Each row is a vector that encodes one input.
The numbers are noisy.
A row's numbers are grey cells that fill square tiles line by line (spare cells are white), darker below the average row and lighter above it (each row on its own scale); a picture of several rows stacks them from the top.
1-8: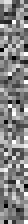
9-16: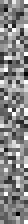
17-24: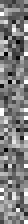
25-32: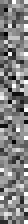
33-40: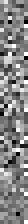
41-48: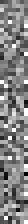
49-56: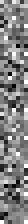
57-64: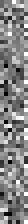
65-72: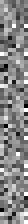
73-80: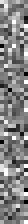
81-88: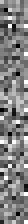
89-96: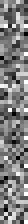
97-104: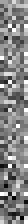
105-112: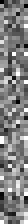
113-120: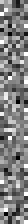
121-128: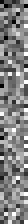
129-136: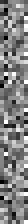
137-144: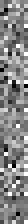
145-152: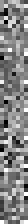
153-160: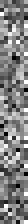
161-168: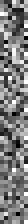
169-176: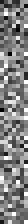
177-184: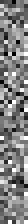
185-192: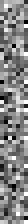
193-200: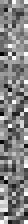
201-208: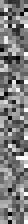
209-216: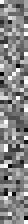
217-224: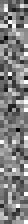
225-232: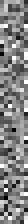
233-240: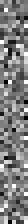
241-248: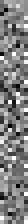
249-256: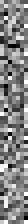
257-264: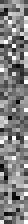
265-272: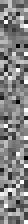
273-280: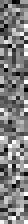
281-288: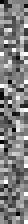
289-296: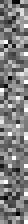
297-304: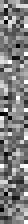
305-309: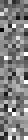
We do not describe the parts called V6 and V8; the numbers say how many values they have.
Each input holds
either one of 10 labels, a point on an 11-point line and a value of V8, or a point on a 7-point line and a value of V6.
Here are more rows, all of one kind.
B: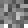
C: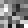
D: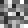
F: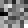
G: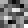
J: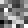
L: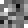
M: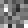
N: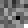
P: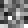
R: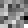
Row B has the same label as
F, L, M and N.
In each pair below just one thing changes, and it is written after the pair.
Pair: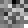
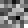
the place on the 11-point line
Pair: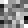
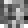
the label
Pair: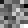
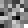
the place on the 11-point line
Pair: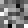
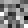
the place on the 11-point line
